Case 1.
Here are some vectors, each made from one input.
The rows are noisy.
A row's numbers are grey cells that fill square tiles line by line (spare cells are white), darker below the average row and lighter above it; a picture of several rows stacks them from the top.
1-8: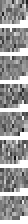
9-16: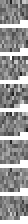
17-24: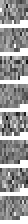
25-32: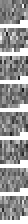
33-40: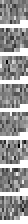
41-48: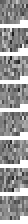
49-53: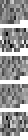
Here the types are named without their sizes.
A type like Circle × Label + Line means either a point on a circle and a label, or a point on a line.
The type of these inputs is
List(Line).
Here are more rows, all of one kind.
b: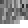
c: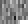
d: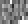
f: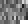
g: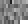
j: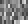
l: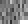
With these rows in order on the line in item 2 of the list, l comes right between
d and j.
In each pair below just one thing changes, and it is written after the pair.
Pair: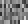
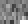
the place on the line in item 1 of the list
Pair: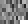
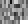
the place on the line in item 2 of the list
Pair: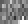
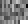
the place on the line in item 1 of the list
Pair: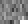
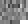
the place on the line in item 1 of the list
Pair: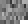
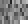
the place on the line in item 2 of the list
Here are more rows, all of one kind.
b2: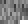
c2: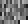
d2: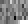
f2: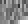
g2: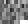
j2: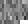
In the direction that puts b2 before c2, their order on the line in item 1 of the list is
d2, g2, f2, b2, j2, c2.
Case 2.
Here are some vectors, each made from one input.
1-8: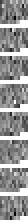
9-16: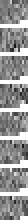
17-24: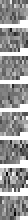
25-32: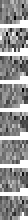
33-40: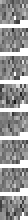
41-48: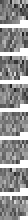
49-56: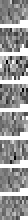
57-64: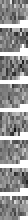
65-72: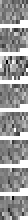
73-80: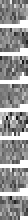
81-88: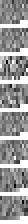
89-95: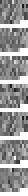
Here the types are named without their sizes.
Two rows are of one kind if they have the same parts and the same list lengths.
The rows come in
3 kinds.
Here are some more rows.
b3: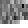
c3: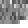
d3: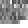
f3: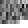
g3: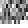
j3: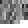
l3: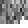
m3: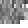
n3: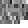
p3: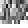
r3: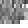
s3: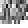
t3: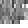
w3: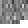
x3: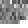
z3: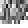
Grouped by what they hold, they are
b3, f3, j3, l3, n3
c3, d3, m3, r3, t3, w3, x3
g3, p3, s3, z3

